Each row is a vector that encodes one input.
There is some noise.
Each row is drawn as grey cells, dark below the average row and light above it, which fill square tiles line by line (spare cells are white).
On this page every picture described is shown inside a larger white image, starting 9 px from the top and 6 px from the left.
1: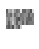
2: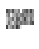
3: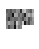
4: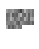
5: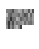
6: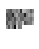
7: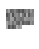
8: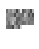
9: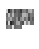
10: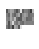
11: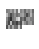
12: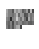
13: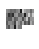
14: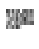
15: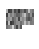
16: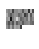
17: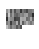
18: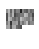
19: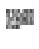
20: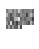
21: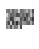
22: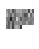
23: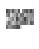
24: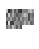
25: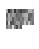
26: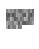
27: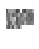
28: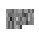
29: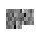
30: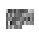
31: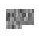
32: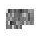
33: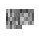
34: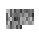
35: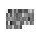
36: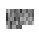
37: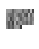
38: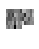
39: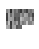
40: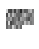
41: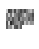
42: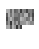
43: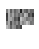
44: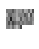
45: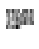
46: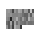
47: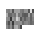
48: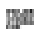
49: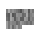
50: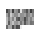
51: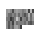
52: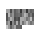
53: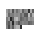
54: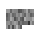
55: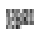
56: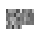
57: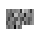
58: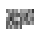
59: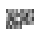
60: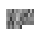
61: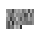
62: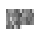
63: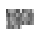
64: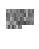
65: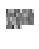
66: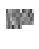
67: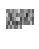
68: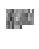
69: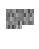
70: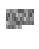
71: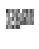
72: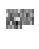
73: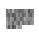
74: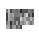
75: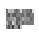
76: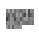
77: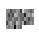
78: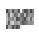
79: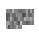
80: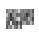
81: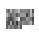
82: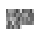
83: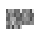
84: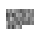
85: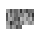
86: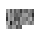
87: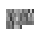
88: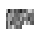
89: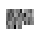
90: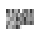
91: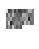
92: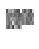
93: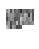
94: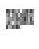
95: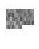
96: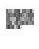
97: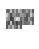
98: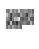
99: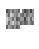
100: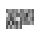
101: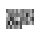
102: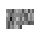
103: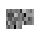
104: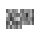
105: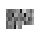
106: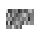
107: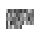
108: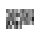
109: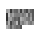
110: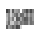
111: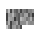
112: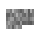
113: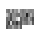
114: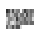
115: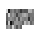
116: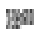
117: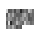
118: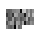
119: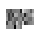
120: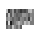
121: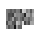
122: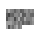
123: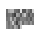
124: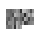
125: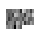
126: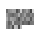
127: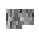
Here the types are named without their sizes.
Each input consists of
a node of a tree.
